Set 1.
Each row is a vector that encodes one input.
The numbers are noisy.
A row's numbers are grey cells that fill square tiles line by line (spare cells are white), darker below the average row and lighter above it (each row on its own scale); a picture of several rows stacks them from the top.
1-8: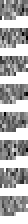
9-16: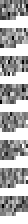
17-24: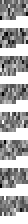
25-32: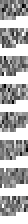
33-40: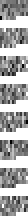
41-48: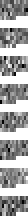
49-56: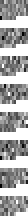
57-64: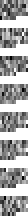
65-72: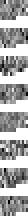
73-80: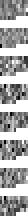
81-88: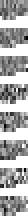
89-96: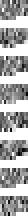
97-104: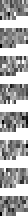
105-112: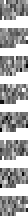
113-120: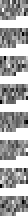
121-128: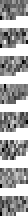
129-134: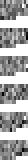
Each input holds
either a fixed value, or two labels (each one of 7).
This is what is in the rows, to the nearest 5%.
About 5% of them hold a fixed value. The rest hold two labels (each one of 7).
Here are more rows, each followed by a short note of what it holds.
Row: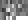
two labels (each one of 7)
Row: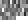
a fixed value
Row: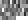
a fixed value
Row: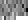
two labels (each one of 7)
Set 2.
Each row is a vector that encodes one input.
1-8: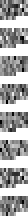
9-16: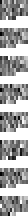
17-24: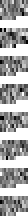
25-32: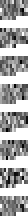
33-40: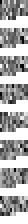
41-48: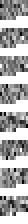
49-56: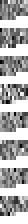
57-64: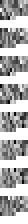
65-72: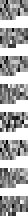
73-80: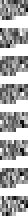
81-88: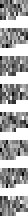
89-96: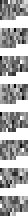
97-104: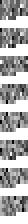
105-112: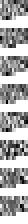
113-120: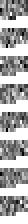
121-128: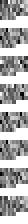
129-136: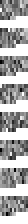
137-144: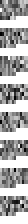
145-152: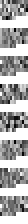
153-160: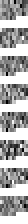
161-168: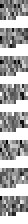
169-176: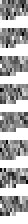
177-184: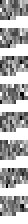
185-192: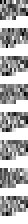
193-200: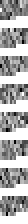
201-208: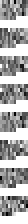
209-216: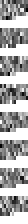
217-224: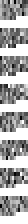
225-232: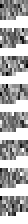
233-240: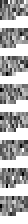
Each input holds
one of 7 labels and a true/false value.
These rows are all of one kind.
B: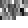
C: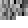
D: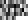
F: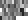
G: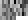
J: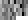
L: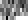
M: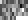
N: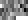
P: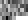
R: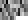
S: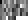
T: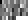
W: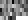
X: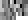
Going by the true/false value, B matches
D, F, S and T.
